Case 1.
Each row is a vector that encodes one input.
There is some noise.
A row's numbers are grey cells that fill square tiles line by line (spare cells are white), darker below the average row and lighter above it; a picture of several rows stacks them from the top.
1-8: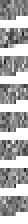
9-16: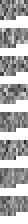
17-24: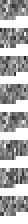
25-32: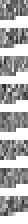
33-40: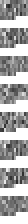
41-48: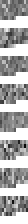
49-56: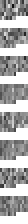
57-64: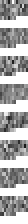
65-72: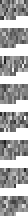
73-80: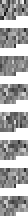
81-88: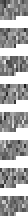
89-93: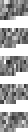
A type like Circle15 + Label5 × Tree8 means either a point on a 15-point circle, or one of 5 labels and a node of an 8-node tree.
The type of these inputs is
Tree12.
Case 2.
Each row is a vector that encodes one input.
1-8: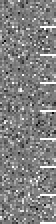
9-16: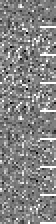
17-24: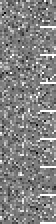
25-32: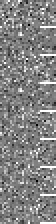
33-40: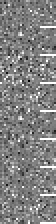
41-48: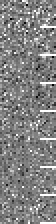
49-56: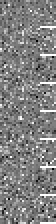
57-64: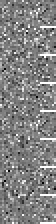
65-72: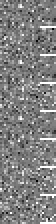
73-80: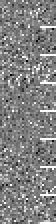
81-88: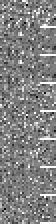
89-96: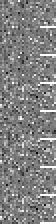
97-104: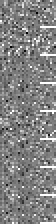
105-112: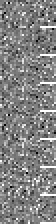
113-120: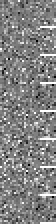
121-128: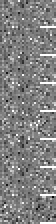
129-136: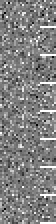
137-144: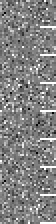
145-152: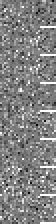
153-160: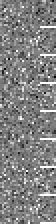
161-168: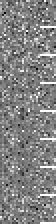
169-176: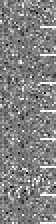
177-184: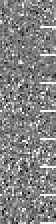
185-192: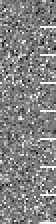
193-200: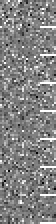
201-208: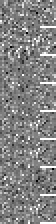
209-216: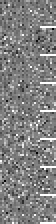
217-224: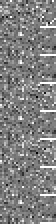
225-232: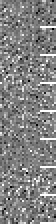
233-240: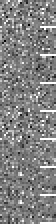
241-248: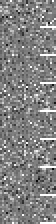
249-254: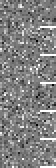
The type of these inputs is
Tree12.
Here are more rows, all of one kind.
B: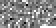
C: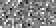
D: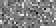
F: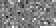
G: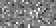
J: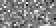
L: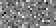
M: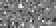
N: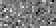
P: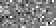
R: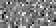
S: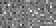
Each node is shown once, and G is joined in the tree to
B, J and S.
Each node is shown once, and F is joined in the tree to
C, P and S.
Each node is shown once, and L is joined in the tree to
D, N and R.
